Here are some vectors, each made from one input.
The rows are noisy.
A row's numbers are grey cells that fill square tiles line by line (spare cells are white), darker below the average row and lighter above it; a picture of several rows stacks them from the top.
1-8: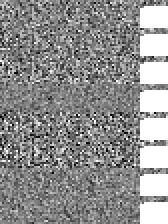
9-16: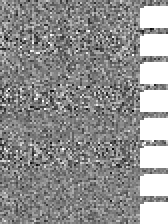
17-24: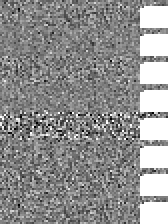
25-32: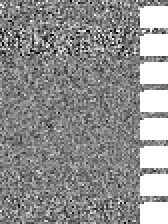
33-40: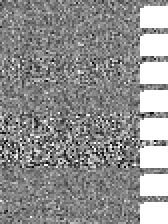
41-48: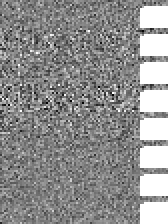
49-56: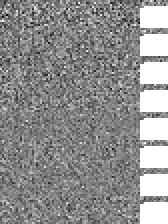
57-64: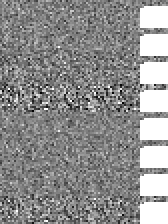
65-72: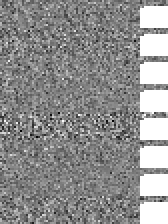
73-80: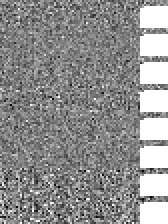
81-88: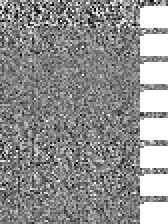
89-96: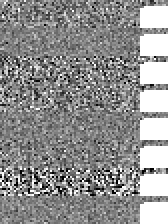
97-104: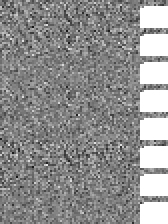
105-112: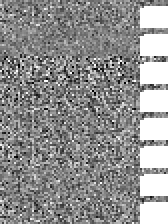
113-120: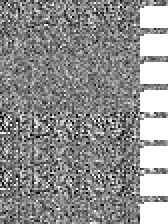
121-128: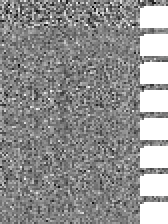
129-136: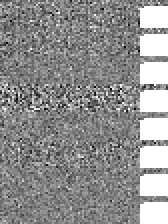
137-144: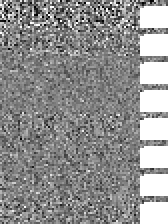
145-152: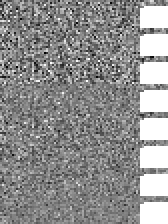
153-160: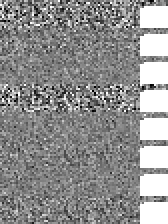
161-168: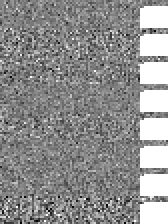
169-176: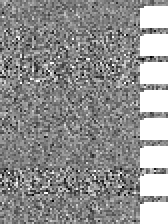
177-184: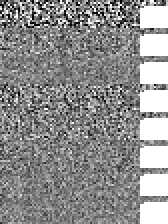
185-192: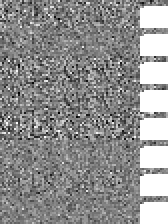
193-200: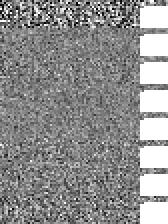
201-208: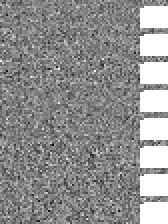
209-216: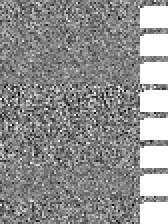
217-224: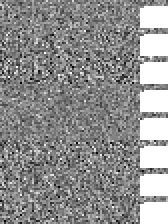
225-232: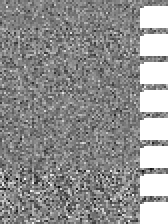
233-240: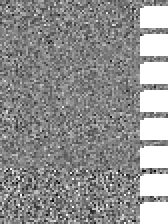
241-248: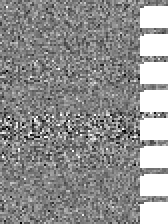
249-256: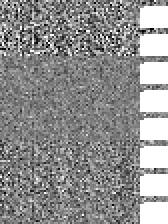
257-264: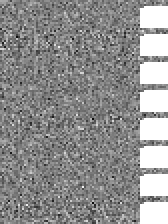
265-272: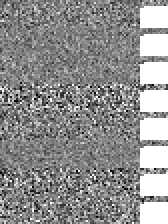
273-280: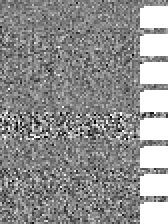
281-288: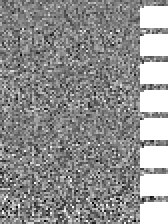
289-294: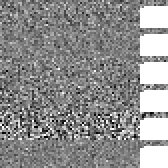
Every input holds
either a point on a 6-point line, or a point on an 8-point line, or a node of a 15-node tree.
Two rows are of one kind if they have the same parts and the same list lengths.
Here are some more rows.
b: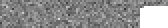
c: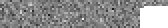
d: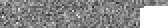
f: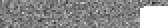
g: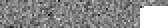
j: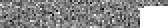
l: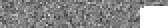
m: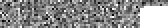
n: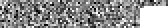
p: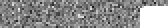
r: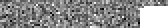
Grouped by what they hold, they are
b, c, d, f, g, n, p
j, m, r
l

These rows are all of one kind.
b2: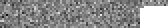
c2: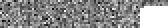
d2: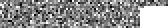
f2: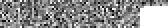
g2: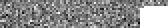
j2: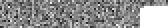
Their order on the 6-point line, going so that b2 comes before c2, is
d2, g2, b2, j2, f2, c2.
